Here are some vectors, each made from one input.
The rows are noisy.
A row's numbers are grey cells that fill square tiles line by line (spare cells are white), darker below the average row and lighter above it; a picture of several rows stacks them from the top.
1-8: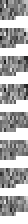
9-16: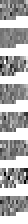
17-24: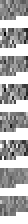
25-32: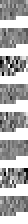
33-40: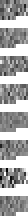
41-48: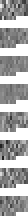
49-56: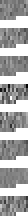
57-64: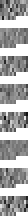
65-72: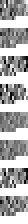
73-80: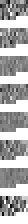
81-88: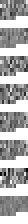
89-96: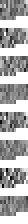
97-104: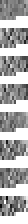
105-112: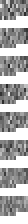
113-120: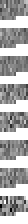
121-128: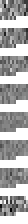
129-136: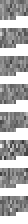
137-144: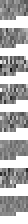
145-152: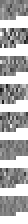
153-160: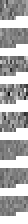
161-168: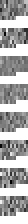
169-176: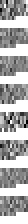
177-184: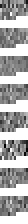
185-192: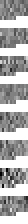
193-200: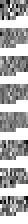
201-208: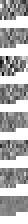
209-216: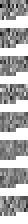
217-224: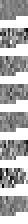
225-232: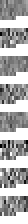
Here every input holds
a point on a 7-point line and a true/false value, together with either a point on a 10-point circle, or a point on a 7-point line.
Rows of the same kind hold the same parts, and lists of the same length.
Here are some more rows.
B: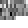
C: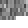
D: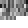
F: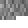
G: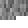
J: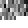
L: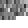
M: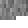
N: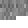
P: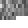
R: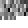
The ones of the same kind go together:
B, C, D, F, J, P, R
G, L, M, N

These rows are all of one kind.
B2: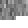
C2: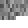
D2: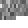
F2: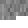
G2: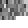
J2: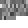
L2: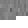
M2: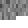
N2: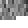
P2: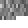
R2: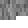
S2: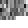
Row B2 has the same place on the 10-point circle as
C2 and G2.
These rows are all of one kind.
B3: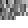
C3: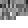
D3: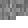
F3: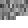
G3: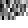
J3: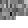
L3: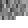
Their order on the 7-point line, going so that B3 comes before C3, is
B3, F3, D3, L3, G3, C3, J3.
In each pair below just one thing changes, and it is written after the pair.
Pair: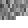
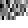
the place on the 10-point circle
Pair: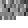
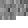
the place on the 10-point circle
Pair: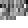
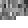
the true/false value
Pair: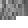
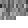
the true/false value
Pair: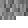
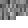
the place on the 10-point circle
